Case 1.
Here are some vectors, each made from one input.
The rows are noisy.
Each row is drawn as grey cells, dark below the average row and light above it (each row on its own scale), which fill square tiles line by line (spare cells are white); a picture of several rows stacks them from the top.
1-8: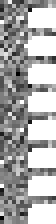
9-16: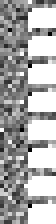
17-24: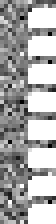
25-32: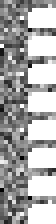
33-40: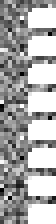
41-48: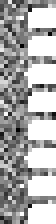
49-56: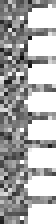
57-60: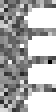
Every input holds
a list of up to two points on a 7-point line.
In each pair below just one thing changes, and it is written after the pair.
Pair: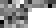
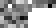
the place on the 7-point line in item 1 of the list
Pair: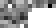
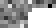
the place on the 7-point line in item 2 of the list
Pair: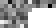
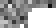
the place on the 7-point line in item 2 of the list
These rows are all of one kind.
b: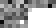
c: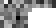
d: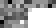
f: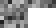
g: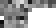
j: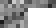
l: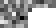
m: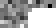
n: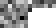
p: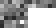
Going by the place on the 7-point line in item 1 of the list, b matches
d and g.
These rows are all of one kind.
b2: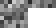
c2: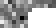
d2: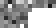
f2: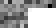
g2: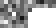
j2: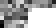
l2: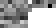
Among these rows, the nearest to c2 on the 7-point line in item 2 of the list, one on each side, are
b2 and g2.
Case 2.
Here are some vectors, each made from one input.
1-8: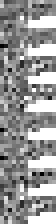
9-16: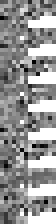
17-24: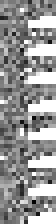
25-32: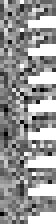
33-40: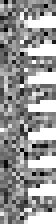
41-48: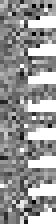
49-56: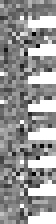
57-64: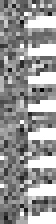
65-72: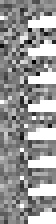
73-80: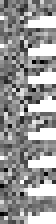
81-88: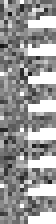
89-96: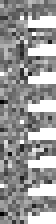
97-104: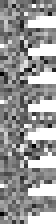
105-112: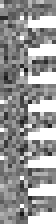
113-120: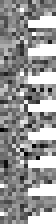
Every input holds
a list of up to two points on an 11-point circle.
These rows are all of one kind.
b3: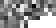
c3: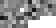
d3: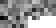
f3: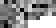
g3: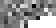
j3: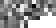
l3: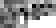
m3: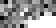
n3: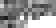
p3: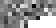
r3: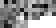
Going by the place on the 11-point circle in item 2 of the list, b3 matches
d3, g3, j3 and p3.
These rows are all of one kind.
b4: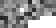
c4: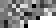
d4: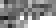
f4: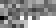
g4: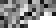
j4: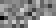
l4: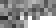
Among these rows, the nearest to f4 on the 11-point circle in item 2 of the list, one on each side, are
j4 and l4.
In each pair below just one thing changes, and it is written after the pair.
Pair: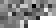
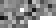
the place on the 11-point circle in item 1 of the list
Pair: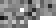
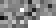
the place on the 11-point circle in item 2 of the list
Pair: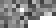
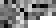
the place on the 11-point circle in item 1 of the list
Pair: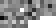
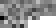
the place on the 11-point circle in item 1 of the list
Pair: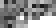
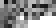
the place on the 11-point circle in item 2 of the list
